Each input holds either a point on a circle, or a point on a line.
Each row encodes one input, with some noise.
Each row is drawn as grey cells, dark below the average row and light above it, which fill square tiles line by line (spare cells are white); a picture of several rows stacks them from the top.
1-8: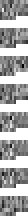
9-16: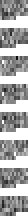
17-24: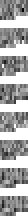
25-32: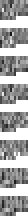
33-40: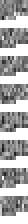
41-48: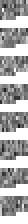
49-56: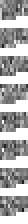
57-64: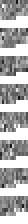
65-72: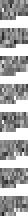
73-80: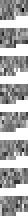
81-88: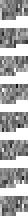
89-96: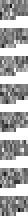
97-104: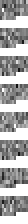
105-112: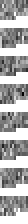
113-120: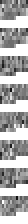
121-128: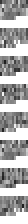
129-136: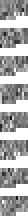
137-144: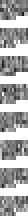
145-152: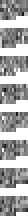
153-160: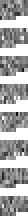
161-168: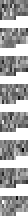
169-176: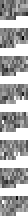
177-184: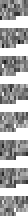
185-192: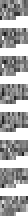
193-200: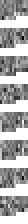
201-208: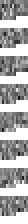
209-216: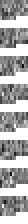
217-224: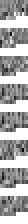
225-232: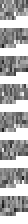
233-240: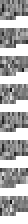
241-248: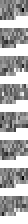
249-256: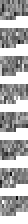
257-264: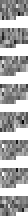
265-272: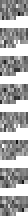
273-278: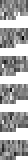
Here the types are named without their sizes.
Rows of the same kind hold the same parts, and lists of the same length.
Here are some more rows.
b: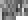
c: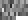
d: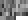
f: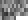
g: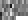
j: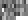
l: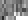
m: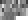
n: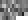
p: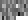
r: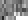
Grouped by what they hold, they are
b, f, l, m, n, p, r
c, d, g, j

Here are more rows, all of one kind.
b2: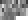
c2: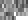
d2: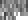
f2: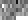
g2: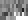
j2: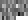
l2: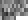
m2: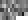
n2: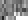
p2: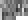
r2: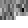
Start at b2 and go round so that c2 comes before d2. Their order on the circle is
b2, c2, d2, r2, g2, n2, p2, l2, m2, j2, f2.
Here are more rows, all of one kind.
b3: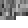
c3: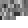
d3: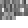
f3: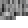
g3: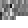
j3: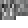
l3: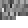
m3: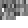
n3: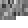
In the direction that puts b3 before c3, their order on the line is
b3, f3, n3, l3, g3, j3, c3, m3, d3.
